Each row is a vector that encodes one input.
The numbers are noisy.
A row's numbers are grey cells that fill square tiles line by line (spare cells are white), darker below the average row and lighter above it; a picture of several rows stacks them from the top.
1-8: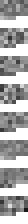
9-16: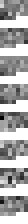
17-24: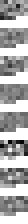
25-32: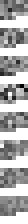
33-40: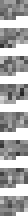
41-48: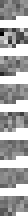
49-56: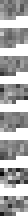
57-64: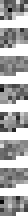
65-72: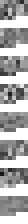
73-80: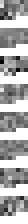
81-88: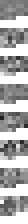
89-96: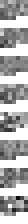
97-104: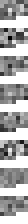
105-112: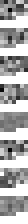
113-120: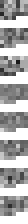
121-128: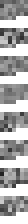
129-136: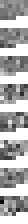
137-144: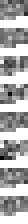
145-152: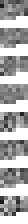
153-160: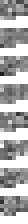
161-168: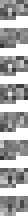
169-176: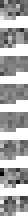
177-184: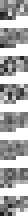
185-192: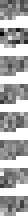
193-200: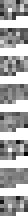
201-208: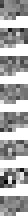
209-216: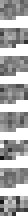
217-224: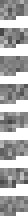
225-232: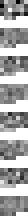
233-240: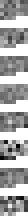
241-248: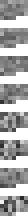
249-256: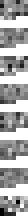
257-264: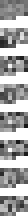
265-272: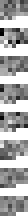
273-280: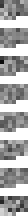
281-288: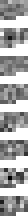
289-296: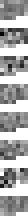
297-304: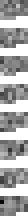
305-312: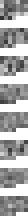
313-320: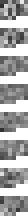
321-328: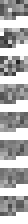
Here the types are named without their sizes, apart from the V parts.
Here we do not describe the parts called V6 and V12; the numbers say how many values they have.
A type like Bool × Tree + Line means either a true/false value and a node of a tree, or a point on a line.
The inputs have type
Bool × Line × V6 × V12.
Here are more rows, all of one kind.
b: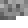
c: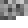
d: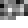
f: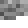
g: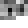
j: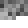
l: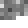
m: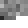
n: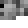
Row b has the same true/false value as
f, l and m.
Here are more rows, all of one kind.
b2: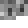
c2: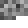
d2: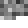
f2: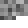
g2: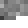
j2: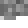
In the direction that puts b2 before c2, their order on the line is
j2, d2, b2, f2, g2, c2.
